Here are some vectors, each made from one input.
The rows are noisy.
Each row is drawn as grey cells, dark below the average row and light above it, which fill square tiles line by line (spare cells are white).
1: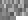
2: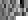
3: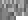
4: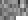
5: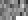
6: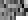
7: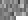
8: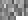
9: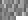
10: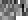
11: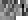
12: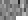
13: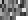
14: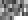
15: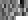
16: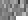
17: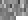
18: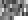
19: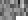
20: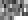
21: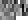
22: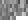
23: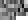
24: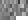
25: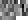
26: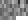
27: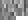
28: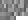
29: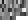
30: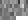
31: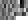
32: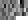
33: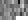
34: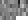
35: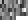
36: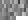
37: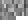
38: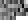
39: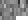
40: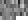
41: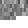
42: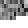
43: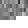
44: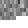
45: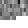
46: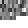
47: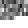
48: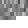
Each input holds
either one of 5 labels, or a point on a 5-point line.
